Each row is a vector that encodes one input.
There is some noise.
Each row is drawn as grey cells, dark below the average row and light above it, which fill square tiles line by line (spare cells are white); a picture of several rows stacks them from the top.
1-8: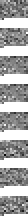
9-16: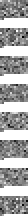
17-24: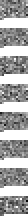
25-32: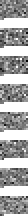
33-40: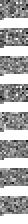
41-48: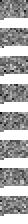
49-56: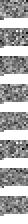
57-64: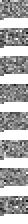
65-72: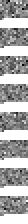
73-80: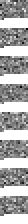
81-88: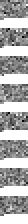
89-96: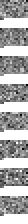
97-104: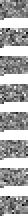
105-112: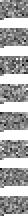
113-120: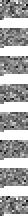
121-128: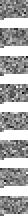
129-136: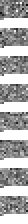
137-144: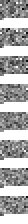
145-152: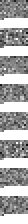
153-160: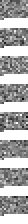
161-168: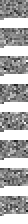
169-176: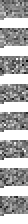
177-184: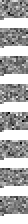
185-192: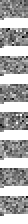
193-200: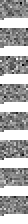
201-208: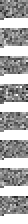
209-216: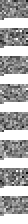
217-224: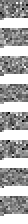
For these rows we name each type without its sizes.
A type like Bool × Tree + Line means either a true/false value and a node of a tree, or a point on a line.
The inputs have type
(Circle + Unit) × Line.
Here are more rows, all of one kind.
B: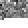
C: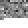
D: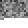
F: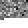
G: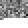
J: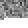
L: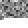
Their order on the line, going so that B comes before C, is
F, B, D, G, J, C, L.
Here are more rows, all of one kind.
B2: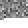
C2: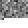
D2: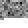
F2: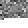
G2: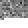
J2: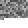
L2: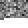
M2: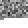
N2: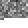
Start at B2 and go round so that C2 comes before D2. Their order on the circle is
B2, N2, C2, L2, G2, D2, J2, F2, M2.
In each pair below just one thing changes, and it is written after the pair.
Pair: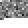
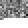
the place on the line
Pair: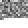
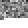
the place on the circle
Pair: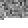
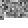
the place on the line
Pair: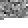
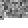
the place on the circle
